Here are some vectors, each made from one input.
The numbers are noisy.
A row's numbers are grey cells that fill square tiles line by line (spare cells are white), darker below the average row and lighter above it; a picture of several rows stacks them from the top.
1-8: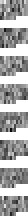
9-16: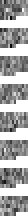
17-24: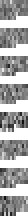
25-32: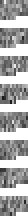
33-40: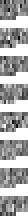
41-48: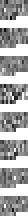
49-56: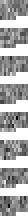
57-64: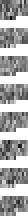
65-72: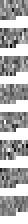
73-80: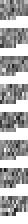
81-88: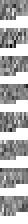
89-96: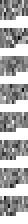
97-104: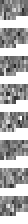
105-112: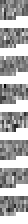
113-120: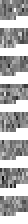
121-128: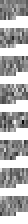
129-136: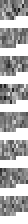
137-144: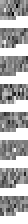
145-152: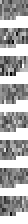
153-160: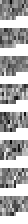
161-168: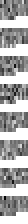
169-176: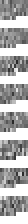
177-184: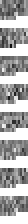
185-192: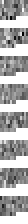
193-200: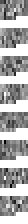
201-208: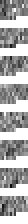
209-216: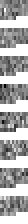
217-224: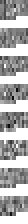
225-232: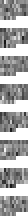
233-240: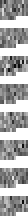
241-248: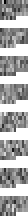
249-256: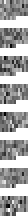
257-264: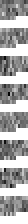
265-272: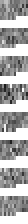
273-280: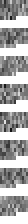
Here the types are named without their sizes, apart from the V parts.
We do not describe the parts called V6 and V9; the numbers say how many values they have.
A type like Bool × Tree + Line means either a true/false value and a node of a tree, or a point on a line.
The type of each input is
(Bool × Bool × Bool × Bool + V9) × Line × V6.
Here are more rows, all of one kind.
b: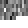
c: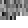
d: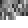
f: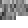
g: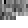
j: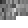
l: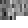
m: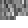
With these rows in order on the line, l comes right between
b and f.
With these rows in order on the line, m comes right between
d and j.
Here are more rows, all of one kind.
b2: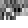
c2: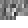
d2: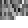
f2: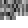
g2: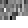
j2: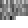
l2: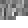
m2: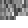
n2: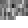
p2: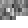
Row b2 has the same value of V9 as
c2, l2, n2 and p2.
